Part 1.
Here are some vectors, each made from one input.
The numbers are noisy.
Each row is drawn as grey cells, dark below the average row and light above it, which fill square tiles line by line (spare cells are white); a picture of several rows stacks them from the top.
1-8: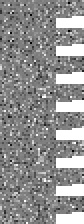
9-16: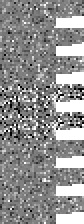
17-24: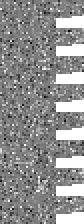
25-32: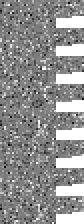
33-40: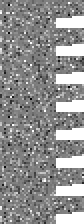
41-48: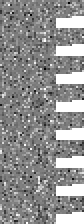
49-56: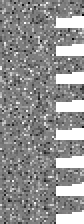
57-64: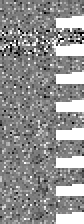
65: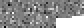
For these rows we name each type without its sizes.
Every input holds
either a fixed value, or three true/false values.
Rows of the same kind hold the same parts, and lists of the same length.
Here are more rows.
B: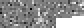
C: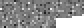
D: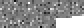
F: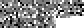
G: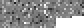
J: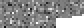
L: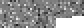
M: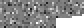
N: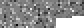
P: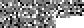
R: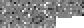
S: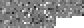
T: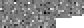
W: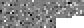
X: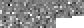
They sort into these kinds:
B, C, D, G, J, L, M, N, R, S, T, W, X
F, P

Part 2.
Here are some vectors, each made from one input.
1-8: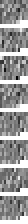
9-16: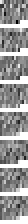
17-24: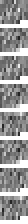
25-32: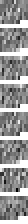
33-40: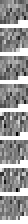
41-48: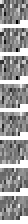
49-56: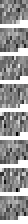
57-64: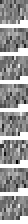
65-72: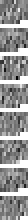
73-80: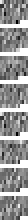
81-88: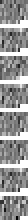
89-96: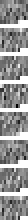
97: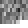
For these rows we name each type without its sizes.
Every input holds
a point on a line.
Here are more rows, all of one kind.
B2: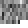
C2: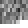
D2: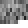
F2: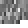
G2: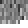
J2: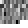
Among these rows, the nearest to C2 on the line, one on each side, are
D2 and G2.
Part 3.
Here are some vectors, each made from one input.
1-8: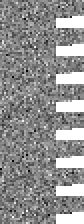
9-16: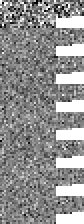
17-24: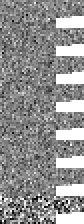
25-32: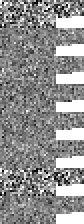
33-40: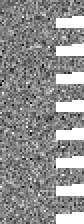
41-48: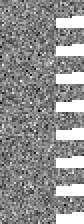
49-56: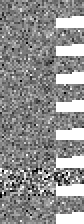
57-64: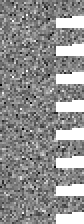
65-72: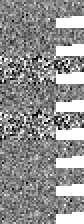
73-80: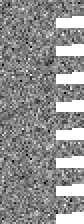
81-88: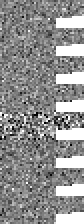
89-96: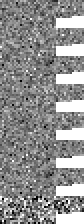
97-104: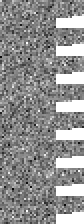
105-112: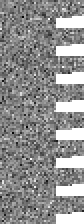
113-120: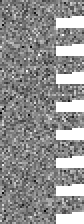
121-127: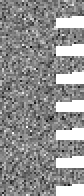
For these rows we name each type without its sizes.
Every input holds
either a fixed value, or five true/false values.
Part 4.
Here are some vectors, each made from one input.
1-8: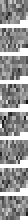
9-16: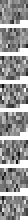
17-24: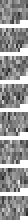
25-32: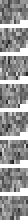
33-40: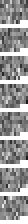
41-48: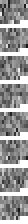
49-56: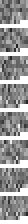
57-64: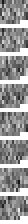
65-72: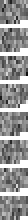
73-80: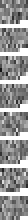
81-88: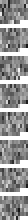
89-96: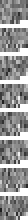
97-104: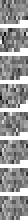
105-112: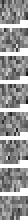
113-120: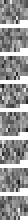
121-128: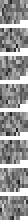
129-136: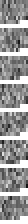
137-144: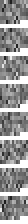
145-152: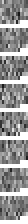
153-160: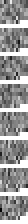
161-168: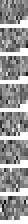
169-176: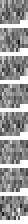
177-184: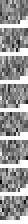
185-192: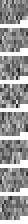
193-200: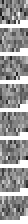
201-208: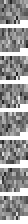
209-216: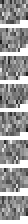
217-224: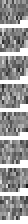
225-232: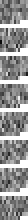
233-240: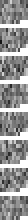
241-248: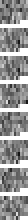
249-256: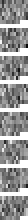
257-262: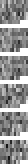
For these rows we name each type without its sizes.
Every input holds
four true/false values.
